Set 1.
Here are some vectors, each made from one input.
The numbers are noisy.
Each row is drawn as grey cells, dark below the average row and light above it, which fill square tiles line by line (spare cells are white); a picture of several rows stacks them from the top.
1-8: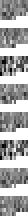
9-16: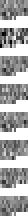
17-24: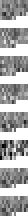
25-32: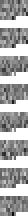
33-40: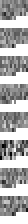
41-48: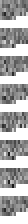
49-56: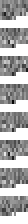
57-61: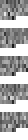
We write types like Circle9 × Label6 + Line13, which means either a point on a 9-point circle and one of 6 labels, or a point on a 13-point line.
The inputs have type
List2(Line4).
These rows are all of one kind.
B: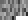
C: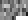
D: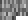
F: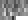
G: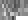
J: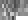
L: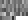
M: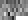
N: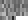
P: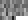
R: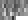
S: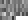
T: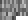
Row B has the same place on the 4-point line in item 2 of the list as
L and S.
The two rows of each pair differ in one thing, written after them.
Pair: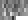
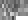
the place on the 4-point line in item 2 of the list
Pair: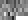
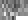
the place on the 4-point line in item 2 of the list
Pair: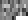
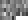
the place on the 4-point line in item 1 of the list
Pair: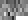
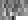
the place on the 4-point line in item 2 of the list
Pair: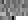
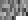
the place on the 4-point line in item 1 of the list
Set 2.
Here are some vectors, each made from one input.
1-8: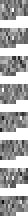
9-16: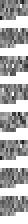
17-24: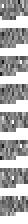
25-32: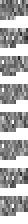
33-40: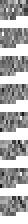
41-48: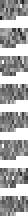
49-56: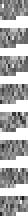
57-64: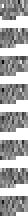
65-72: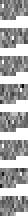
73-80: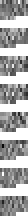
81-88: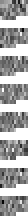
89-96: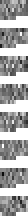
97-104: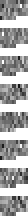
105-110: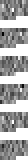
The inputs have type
Line6 + Line10.
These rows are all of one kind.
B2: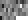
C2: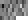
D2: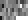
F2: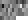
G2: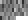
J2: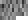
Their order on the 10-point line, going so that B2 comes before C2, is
D2, B2, F2, C2, J2, G2.
